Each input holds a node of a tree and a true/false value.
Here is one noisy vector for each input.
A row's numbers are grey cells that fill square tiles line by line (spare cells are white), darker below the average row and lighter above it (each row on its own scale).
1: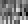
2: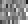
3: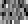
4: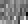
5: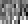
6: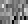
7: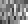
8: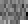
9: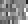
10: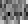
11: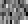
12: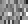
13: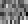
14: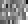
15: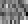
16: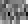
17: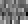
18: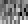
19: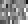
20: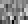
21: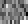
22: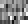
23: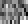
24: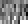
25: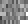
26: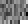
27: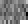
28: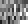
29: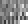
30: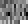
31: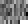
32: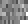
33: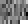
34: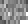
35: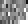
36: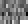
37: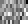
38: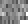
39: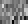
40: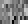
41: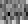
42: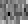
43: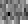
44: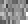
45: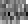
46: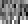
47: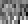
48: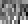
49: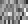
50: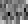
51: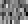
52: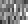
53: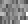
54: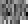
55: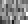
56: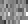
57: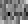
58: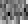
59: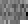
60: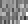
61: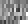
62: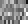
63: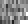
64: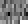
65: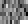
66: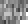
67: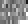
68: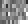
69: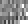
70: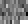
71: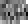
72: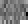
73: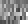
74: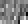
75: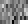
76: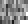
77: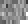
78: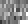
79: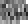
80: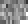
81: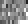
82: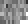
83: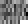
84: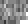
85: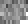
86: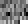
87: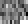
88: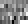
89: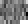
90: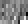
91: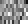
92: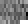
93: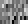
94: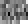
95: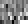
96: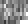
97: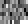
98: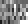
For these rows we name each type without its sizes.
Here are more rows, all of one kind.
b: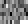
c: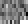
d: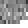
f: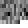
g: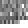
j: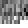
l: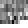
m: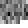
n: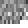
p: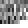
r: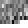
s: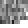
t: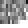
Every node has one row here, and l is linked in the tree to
r and s.
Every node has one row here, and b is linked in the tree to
c and p.
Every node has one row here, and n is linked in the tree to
d.
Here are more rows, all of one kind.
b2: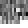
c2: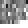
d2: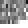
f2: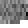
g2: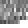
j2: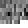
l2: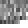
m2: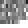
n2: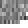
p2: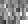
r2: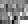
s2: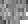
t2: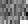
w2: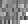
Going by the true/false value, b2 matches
f2, j2 and t2.
